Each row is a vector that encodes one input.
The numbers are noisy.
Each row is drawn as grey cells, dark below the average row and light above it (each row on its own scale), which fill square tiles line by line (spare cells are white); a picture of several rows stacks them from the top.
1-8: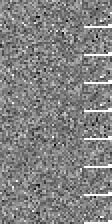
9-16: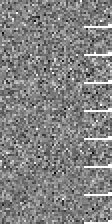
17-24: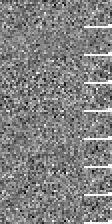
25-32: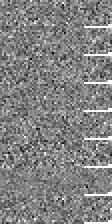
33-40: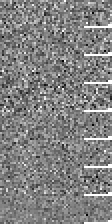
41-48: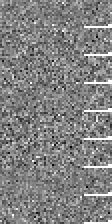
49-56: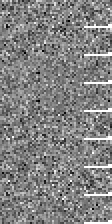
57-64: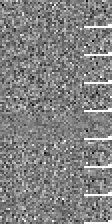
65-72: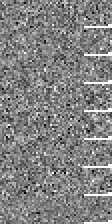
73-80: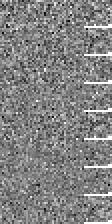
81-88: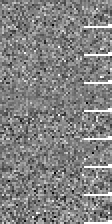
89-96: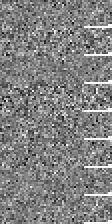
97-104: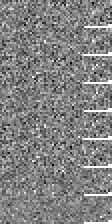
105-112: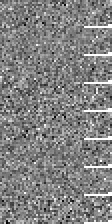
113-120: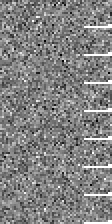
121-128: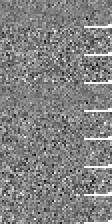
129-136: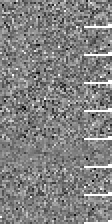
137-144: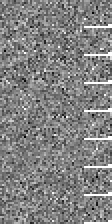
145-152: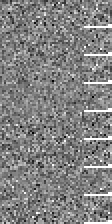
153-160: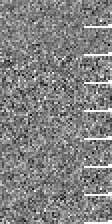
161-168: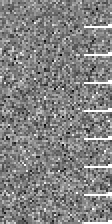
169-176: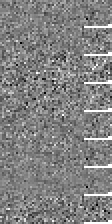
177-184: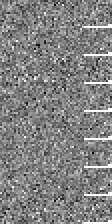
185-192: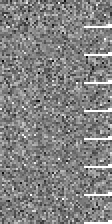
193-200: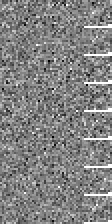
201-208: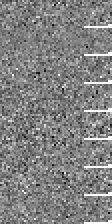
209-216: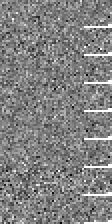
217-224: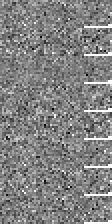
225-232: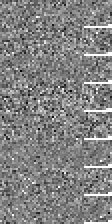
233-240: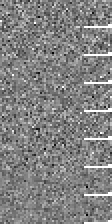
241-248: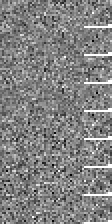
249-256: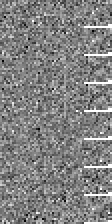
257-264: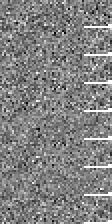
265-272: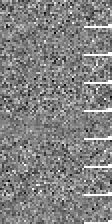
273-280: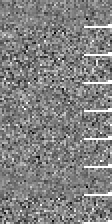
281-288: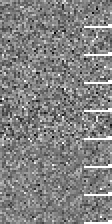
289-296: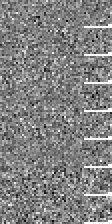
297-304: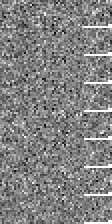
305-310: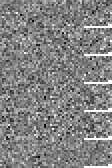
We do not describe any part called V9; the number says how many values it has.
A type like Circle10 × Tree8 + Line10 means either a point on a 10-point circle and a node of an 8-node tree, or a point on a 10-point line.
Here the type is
(Bool × Circle8 + Label6) × Line7 + V9 × V9.
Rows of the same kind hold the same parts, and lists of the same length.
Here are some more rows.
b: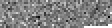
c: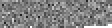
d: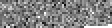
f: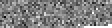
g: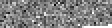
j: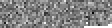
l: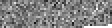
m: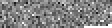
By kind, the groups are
b, m
c, j
d, f, g, l

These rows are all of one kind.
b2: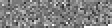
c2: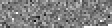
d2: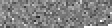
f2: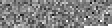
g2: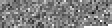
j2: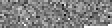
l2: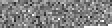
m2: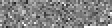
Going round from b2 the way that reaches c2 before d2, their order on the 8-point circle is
b2, m2, j2, l2, f2, g2, c2, d2.
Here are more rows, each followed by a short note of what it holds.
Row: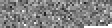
a point on an 8-point circle, a point on a 7-point line and a true/false value
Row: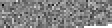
one of 6 labels and a point on a 7-point line
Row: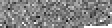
a point on an 8-point circle, a point on a 7-point line and a true/false value
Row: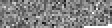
two values of V9
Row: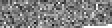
two values of V9
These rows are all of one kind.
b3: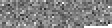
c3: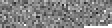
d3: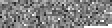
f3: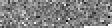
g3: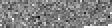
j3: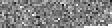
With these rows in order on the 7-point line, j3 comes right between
c3 and g3.
